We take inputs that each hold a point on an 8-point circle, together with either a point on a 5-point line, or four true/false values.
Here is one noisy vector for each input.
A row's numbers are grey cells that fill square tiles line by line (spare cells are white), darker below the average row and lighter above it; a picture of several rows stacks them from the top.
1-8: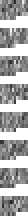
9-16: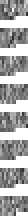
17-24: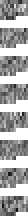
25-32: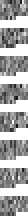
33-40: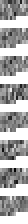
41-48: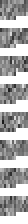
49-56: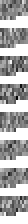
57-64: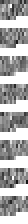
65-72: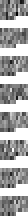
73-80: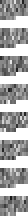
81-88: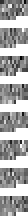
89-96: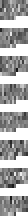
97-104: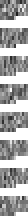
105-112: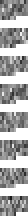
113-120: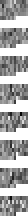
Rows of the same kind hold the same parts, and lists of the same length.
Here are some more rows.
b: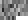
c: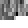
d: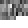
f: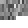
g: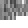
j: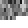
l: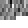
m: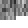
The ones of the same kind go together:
b, f, g, m
c, d, j, l

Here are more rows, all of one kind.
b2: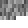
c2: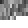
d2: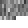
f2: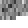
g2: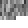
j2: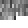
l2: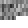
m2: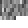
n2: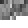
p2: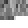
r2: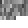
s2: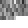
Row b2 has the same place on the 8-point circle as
d2, g2, m2 and r2.
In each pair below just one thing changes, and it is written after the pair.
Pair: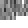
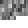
the place on the 8-point circle
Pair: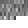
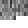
the place on the 8-point circle
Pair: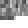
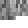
one of the four true/false values
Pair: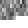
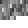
the place on the 8-point circle
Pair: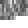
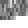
one of the four true/false values
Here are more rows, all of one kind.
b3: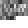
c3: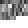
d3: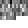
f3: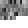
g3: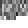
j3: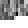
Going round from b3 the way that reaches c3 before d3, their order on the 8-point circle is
b3, j3, c3, g3, d3, f3.
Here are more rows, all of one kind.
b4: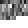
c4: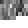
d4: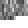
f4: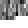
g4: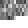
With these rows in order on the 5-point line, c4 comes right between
d4 and f4.
